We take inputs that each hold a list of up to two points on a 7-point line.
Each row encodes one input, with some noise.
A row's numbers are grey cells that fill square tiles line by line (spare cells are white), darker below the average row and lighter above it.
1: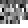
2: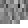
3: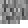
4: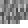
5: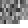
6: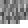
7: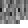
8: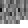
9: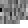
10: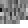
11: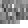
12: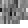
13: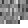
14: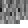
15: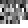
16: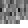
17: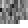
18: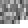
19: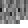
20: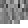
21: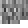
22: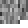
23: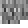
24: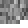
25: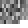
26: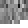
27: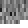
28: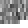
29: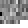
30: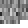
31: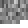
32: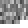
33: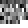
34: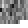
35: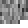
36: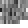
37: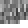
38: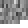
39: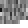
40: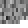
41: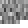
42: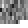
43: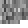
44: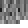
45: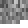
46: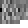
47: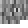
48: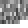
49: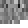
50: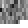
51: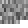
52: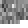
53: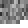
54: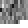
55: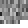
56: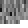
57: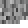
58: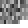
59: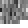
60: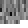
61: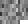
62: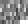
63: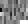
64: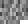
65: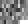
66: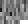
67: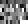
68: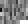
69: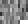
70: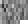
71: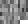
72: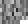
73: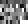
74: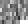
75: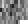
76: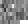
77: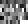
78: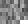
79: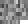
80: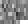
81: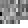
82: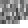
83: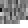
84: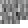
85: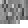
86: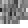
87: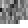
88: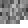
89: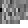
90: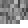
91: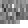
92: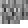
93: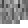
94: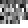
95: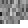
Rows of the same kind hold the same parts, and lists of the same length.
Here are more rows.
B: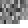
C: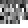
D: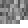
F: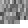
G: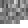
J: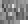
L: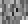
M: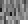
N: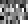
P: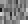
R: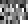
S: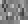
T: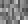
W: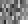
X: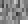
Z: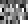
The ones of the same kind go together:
B, M, P, W
C, N, R, Z
D, F, G, J, L, S, T, X

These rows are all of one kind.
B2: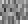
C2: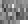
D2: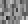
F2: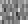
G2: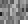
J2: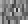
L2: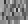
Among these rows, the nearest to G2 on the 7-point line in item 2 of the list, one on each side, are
C2 and D2.
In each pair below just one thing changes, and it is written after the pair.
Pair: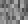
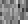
the place on the 7-point line in item 1 of the list
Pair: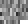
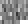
the place on the 7-point line in item 1 of the list
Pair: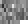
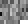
the place on the 7-point line in item 1 of the list
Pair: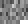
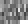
the place on the 7-point line in item 1 of the list
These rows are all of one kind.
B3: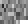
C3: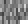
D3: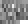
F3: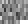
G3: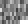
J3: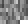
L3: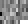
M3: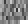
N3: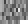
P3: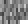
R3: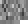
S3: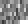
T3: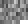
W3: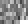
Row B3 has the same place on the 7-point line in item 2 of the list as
F3, L3 and W3.
